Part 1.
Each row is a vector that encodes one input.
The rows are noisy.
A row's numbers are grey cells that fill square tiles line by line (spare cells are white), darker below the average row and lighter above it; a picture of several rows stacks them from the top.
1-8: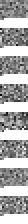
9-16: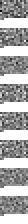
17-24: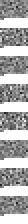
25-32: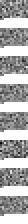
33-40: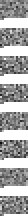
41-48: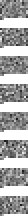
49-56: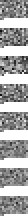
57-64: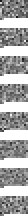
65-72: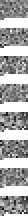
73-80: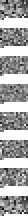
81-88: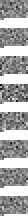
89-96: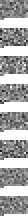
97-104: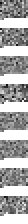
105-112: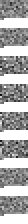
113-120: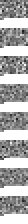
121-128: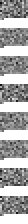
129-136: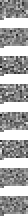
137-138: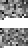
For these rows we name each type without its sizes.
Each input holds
either a point on a circle, or a fixed value, or a point on each of two lines, or a node of a tree.
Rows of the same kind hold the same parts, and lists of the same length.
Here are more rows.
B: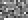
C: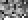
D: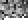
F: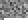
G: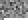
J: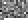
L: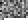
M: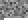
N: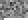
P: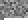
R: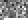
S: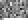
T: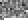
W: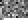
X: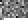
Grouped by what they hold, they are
B, J, L, R, W, X
C, D
F, G, M, N, P
S, T

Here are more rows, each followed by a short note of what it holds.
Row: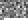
a node of a tree
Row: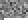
a point on each of two lines
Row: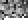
a fixed value
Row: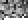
a fixed value
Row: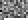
a node of a tree
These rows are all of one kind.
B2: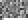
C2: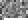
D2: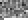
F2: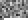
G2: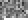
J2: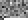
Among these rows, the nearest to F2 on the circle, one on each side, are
B2 and J2.
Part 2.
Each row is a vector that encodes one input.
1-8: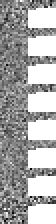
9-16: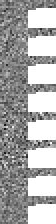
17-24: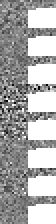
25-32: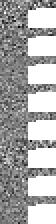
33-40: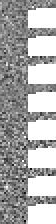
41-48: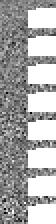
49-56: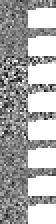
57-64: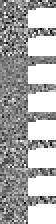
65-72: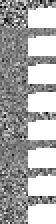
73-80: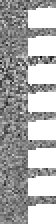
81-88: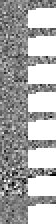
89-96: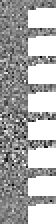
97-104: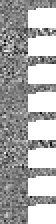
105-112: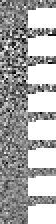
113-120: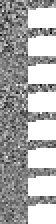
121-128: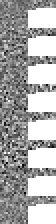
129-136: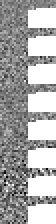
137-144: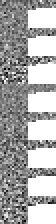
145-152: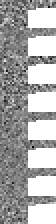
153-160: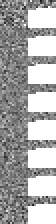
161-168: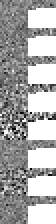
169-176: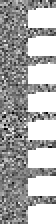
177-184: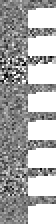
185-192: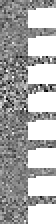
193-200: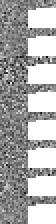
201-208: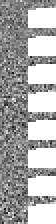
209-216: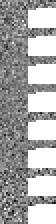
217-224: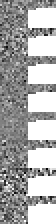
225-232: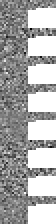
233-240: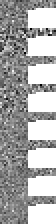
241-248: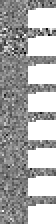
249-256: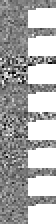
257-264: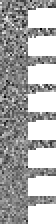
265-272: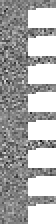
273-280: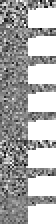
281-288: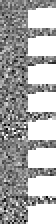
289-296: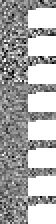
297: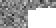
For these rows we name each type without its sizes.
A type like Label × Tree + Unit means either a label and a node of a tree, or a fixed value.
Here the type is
Circle + Line × (Tree + Unit).
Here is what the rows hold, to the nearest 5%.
About 25% of them hold a point on a circle. The rest hold a point on a line, together with either a fixed value, or a node of a tree.
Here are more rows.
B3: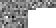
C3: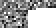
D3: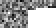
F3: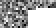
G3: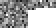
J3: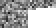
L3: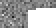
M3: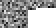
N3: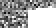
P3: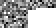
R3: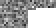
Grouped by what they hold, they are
B3, F3, M3, P3, R3
C3, J3, L3
D3, G3, N3

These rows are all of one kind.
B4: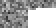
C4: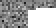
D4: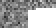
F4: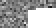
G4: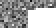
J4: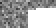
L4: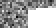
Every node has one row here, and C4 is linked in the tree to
D4, G4 and L4.
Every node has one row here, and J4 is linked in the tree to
L4.
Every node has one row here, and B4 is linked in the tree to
G4.
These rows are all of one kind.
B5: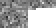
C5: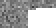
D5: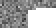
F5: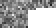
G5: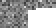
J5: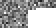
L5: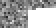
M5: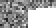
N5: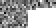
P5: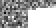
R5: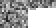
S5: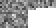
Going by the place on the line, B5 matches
J5 and L5.
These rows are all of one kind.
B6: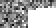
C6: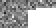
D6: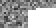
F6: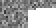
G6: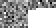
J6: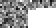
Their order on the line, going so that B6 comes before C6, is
B6, C6, J6, D6, F6, G6.
